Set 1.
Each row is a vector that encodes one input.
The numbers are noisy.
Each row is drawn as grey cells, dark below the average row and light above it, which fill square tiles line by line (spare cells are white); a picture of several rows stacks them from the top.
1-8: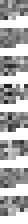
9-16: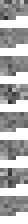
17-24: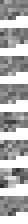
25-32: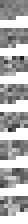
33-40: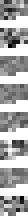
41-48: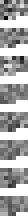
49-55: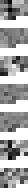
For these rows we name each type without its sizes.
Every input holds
a point on a line.
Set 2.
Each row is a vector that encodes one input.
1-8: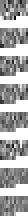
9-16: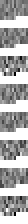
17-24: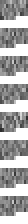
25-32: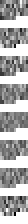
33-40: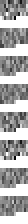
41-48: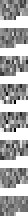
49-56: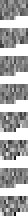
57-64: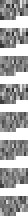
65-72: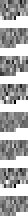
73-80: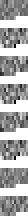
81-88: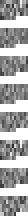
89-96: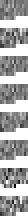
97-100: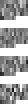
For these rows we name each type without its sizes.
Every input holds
a point on a line.
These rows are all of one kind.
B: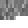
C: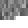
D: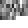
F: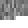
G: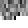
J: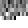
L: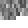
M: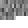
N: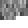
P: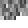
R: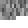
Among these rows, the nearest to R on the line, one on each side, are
L and M.
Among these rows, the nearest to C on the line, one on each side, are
B and N.
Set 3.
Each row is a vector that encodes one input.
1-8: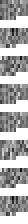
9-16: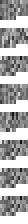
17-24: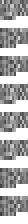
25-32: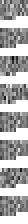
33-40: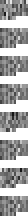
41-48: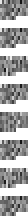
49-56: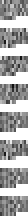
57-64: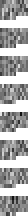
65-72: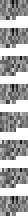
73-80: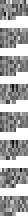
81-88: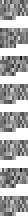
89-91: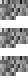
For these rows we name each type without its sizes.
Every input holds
a label.
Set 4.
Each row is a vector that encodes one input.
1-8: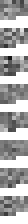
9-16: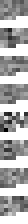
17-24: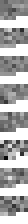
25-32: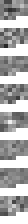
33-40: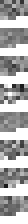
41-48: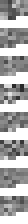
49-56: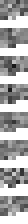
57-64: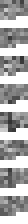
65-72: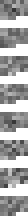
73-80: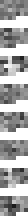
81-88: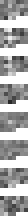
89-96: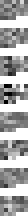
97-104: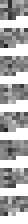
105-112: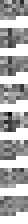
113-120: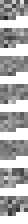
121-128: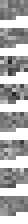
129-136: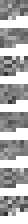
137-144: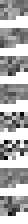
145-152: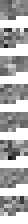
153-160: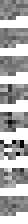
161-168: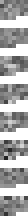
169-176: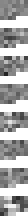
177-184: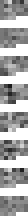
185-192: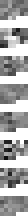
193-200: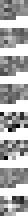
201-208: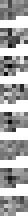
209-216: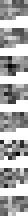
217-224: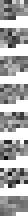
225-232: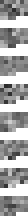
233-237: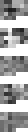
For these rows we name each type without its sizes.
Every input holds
a point on a line.
